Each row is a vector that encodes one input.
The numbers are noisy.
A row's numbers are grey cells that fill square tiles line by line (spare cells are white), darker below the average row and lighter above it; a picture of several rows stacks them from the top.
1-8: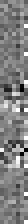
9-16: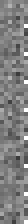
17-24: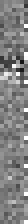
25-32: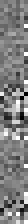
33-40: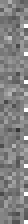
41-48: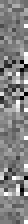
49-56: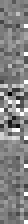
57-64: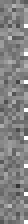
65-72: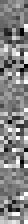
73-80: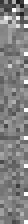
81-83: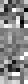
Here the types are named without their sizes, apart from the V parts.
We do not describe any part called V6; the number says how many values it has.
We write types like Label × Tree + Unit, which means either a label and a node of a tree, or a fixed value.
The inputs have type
(Bool × Bool × Bool + Unit) × V6 + Tree.
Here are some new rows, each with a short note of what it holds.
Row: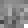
three true/false values and a value of V6
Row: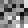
a node of a tree
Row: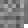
a value of V6
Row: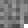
a value of V6
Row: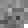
three true/false values and a value of V6
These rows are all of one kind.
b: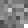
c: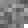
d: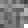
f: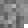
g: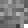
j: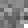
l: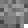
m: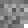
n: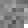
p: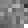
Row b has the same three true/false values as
j and m.
